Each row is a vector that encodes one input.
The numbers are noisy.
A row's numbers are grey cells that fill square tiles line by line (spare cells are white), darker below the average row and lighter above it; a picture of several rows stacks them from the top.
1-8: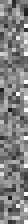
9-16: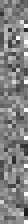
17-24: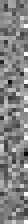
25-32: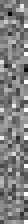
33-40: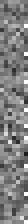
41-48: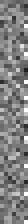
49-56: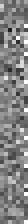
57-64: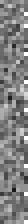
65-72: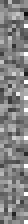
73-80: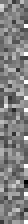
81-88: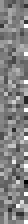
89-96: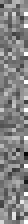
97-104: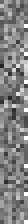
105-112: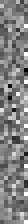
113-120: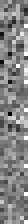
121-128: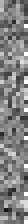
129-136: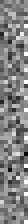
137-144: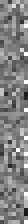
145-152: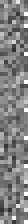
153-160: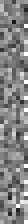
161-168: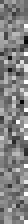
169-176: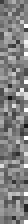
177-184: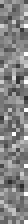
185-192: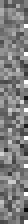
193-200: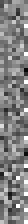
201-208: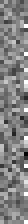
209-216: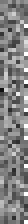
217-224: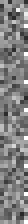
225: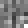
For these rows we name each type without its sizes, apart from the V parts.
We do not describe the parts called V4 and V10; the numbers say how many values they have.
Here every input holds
a point on a line and a value of V10, together with either three true/false values, or a value of V4.
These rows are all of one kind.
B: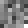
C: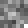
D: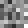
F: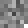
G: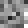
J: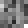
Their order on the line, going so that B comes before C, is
J, B, C, F, G, D.
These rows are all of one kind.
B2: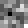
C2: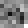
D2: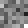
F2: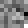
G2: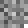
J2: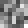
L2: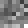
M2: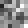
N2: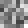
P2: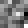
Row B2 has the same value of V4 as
C2, J2, L2 and P2.
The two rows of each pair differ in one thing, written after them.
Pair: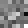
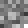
the value of V4
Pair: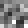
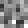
the value of V4
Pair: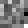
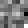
the value of V10
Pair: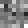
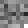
the value of V4
